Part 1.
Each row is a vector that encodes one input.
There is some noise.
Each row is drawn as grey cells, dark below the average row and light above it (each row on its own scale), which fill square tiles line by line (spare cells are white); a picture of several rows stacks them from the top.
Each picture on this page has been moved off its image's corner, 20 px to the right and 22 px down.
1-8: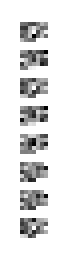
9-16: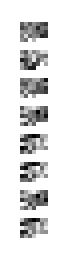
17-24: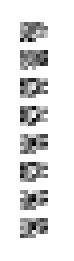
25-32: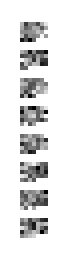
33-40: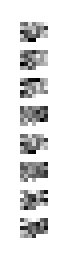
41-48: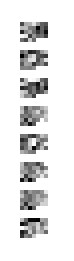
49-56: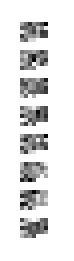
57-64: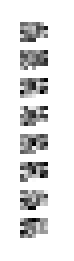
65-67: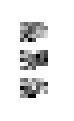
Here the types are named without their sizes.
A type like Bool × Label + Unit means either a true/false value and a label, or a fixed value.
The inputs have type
Bool × Bool × Bool.
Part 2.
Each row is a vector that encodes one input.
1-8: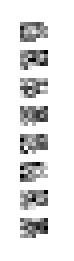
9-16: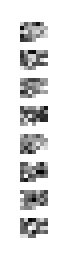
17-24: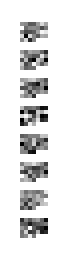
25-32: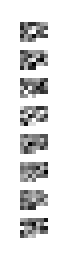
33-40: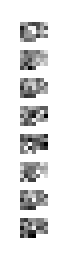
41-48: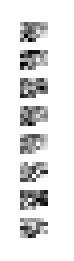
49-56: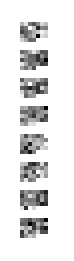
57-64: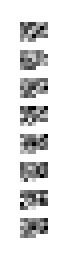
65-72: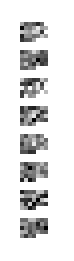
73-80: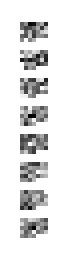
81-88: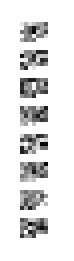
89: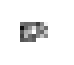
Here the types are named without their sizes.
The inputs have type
Bool × Bool × Bool.
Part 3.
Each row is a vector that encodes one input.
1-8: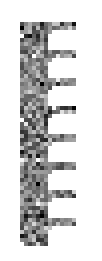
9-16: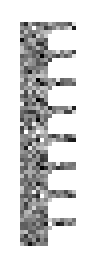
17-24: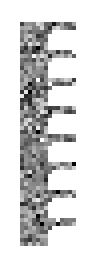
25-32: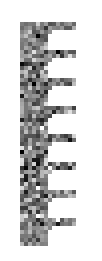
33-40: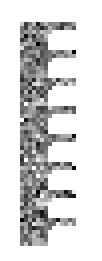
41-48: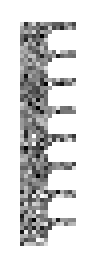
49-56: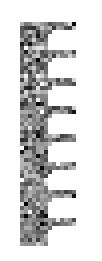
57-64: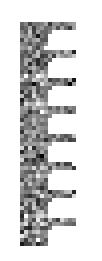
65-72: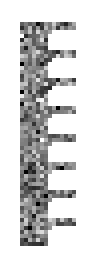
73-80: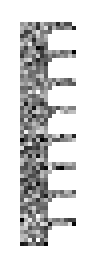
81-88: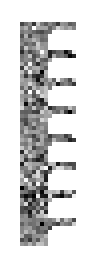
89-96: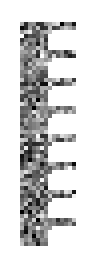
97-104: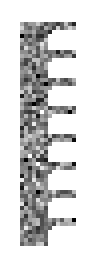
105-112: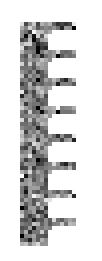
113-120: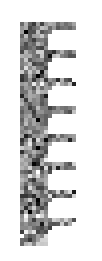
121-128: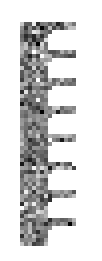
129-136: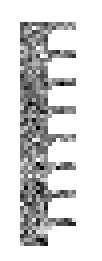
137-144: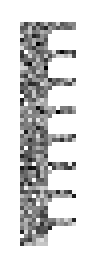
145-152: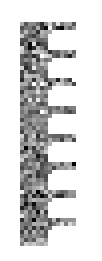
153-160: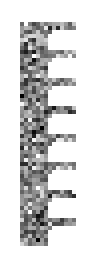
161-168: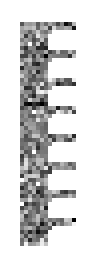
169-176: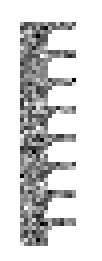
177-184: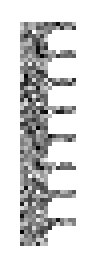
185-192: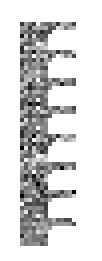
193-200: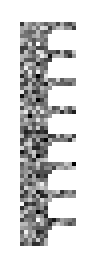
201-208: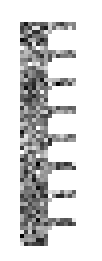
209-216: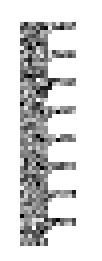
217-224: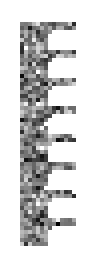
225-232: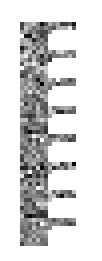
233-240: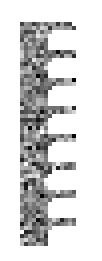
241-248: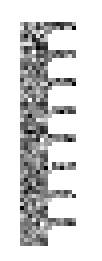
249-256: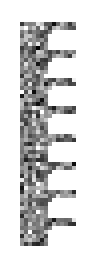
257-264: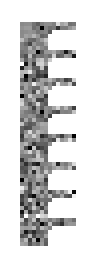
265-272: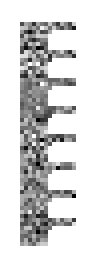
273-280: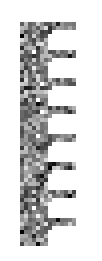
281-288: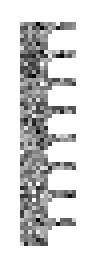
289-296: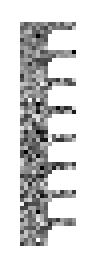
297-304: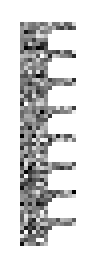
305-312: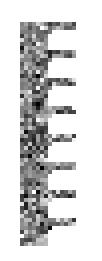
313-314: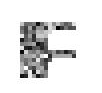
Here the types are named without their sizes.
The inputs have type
Label.
